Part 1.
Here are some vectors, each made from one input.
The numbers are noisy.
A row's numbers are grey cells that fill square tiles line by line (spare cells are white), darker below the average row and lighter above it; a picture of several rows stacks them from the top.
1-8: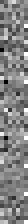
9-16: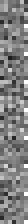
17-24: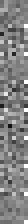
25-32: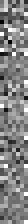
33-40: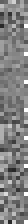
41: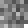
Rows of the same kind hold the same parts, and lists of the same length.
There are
3 kinds of row.
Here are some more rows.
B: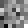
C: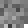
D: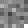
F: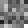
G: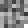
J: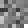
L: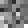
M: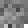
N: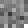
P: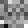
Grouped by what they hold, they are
B, F, G, J
C, M
D, L, N, P

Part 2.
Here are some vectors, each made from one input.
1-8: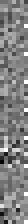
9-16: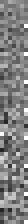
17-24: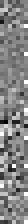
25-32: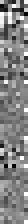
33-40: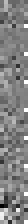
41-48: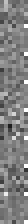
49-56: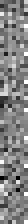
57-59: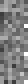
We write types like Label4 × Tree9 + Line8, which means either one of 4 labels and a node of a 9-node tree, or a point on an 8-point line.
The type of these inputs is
Bool × Line5 × Line5 + Unit.
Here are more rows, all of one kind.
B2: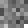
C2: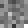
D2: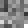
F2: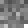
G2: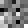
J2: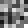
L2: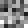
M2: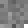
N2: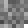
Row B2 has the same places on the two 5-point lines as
G2 and L2.
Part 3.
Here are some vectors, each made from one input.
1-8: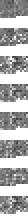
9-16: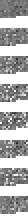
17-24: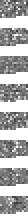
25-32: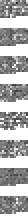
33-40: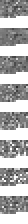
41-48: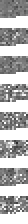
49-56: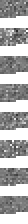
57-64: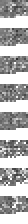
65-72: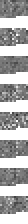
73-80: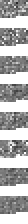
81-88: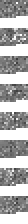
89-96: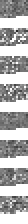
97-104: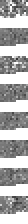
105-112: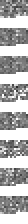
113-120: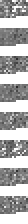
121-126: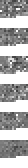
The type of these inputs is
Bool × Label8 + Unit.
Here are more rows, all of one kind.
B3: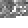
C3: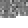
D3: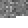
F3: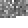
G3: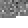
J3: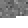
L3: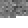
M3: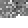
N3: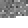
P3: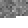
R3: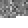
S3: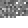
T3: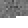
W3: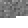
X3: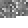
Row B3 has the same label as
N3, P3, S3 and X3.
